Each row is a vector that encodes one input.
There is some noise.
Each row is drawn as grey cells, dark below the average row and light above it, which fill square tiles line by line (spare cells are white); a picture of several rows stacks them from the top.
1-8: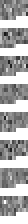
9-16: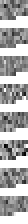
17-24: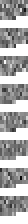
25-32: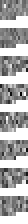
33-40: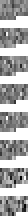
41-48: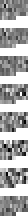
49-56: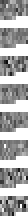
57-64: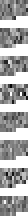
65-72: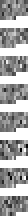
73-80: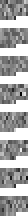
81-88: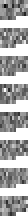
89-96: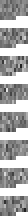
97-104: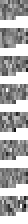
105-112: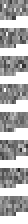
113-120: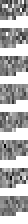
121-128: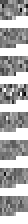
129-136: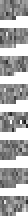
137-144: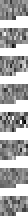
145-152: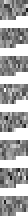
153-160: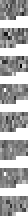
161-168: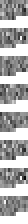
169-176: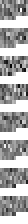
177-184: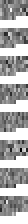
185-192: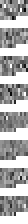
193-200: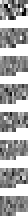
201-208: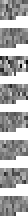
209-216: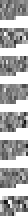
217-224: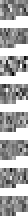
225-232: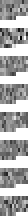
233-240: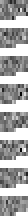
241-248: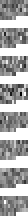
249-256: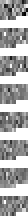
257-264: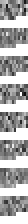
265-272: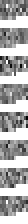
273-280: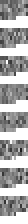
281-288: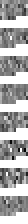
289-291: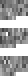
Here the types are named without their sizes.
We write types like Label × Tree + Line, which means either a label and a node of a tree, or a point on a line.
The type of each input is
Label × (Label × Label + Line × Line).
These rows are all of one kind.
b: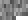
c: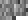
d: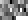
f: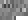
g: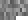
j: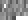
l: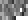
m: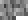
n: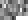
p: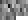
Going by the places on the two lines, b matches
j, l and p.
